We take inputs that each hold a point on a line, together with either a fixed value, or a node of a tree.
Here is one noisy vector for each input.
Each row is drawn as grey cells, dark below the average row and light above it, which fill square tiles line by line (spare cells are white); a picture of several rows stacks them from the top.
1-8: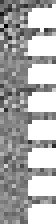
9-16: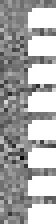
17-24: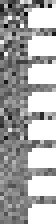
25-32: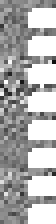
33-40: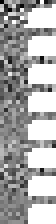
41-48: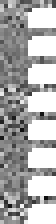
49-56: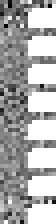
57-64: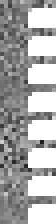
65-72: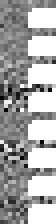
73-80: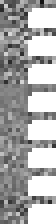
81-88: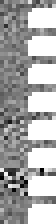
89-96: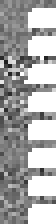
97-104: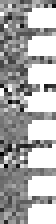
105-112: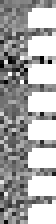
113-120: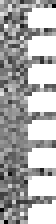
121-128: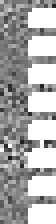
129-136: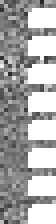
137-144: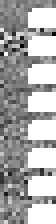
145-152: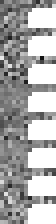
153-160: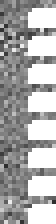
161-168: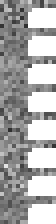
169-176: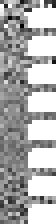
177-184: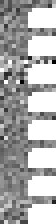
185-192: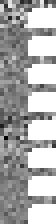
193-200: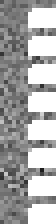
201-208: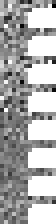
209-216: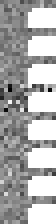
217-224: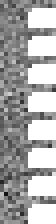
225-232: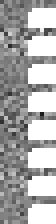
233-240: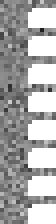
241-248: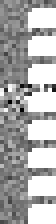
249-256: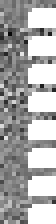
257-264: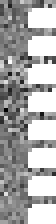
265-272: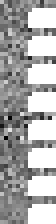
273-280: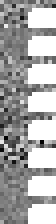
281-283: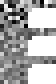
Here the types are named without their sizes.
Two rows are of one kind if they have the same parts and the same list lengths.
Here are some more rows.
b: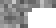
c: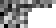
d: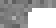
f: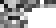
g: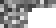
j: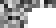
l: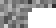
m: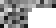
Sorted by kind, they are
b, f, j, m
c, d, g, l

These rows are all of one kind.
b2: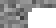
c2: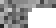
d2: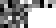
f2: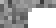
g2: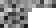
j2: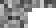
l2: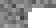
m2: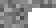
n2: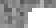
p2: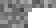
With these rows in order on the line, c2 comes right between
d2 and f2.
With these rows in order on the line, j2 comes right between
l2 and n2.
